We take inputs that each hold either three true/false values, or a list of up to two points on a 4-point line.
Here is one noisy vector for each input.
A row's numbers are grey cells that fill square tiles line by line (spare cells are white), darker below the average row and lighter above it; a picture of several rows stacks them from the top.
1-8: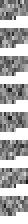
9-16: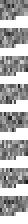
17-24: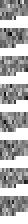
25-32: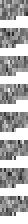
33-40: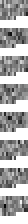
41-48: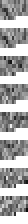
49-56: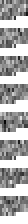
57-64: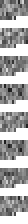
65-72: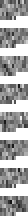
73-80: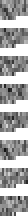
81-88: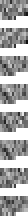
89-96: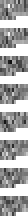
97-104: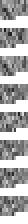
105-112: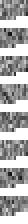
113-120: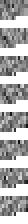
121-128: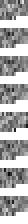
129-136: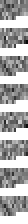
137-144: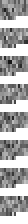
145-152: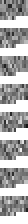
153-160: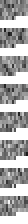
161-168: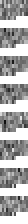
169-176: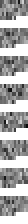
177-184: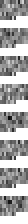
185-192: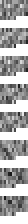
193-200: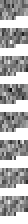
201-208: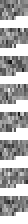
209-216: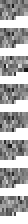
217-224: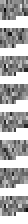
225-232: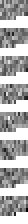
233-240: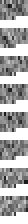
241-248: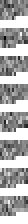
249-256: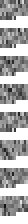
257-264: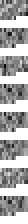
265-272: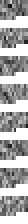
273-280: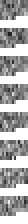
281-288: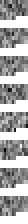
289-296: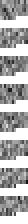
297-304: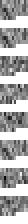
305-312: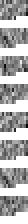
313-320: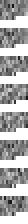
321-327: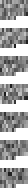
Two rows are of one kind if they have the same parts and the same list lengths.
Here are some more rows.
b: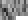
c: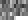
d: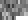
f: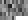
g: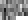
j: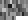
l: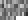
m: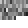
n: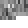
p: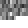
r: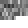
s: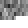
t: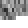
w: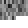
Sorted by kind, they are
b, g, l, m, n, t
c, p
d, r, s
f, j, w

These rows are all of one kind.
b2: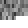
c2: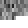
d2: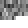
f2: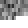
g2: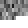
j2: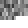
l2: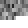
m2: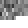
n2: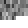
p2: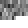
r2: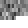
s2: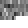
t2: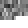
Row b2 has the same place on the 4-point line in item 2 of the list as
d2, n2, p2 and s2.
